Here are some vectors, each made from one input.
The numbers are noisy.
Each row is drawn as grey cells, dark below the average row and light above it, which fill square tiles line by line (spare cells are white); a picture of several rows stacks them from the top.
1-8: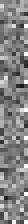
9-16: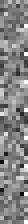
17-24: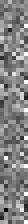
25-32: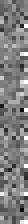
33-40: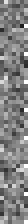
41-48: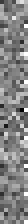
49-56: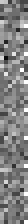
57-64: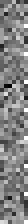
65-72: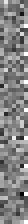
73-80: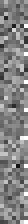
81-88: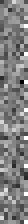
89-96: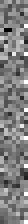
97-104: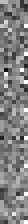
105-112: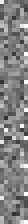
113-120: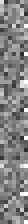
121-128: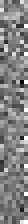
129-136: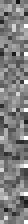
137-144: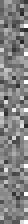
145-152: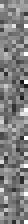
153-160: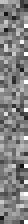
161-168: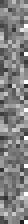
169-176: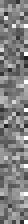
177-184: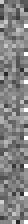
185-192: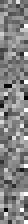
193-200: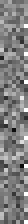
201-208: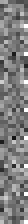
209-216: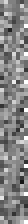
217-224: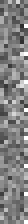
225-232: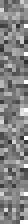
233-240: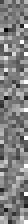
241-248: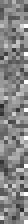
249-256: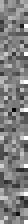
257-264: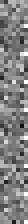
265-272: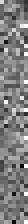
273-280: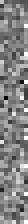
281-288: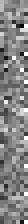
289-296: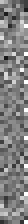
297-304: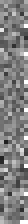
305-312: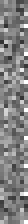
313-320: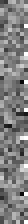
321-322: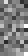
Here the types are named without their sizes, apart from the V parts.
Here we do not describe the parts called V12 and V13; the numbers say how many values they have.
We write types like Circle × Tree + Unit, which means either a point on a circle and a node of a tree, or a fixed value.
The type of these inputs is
((Circle + Unit) × V12 + Label) × (Line + V13).
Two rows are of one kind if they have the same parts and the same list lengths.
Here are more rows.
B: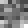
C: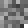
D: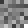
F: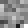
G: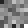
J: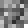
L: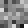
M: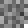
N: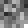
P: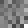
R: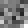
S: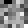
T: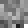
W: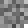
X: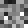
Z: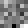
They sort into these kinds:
B, N
C, D, M, P, W
F, L, T
G
J, R, Z
S, X

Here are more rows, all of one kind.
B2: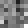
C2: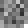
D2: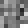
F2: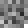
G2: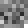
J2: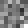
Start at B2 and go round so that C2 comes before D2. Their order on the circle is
B2, F2, G2, C2, D2, J2.
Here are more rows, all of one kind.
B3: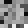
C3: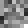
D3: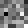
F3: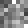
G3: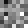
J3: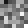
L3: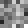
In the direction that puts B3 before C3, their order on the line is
J3, G3, B3, L3, C3, F3, D3.
